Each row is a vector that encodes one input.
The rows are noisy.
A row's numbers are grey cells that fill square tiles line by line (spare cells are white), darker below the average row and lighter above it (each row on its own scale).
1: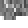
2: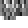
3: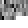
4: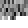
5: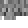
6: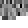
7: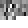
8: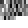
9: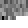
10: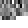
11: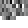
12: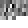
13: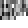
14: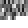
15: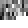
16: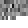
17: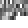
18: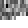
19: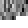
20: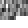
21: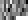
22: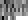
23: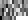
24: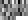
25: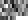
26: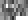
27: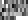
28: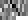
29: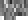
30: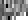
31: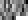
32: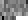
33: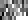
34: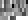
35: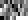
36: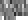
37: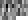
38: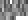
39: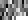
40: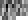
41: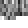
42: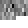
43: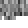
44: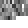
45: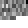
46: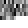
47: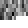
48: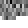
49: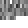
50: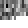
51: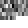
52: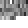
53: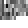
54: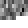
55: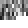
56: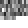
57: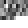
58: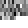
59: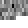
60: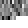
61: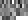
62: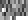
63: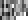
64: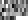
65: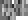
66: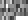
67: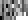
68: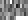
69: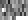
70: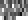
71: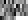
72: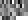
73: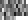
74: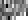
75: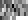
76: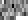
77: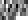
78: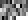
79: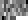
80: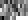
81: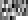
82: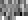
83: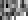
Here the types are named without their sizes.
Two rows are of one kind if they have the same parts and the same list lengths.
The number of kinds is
2.
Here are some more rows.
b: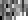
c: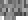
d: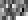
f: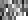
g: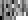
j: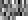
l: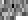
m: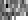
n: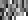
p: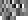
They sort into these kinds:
b, f, g, m, n
c, d, j, l, p

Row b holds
a point on each of two lines.
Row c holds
a point on a line and four true/false values.
